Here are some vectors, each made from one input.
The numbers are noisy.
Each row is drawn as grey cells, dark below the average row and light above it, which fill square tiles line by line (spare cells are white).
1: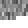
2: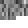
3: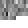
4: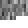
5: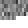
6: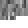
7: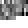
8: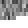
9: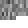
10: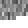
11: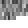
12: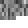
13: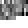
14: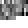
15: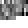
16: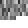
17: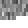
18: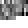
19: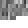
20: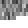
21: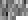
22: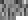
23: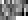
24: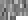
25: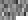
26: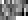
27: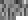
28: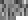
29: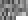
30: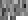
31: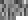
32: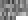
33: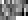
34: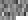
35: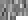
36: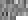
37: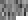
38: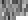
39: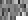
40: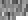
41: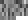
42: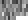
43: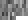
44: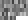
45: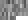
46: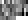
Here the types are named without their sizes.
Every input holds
a list of points on a line.
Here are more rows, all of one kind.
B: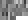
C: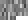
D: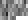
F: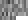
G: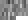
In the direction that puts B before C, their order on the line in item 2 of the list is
D, B, F, G, C.
